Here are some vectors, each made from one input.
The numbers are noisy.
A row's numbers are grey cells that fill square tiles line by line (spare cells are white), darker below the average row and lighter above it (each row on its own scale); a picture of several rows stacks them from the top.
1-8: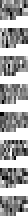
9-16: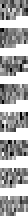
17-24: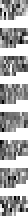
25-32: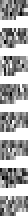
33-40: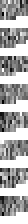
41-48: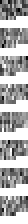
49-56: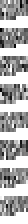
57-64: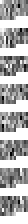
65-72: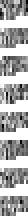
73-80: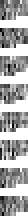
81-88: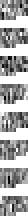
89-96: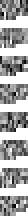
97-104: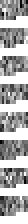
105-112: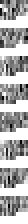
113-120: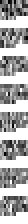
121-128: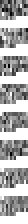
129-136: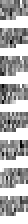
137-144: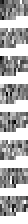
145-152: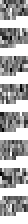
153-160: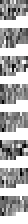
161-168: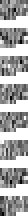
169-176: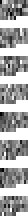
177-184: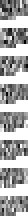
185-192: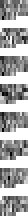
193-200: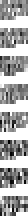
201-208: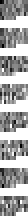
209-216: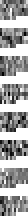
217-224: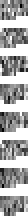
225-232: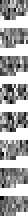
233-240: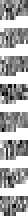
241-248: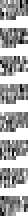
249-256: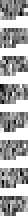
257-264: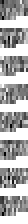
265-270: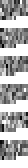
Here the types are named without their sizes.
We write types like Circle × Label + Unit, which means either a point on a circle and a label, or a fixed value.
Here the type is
Bool × Bool × Bool × Bool + List(Line).
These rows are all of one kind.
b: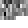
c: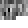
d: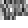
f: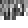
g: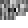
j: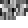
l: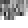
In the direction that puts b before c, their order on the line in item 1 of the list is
d, b, c, f, l, j, g.
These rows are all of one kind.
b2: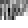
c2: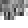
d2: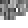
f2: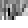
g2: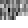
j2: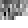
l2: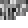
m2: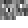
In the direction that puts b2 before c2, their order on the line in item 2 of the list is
f2, l2, b2, c2, g2, d2, j2, m2.
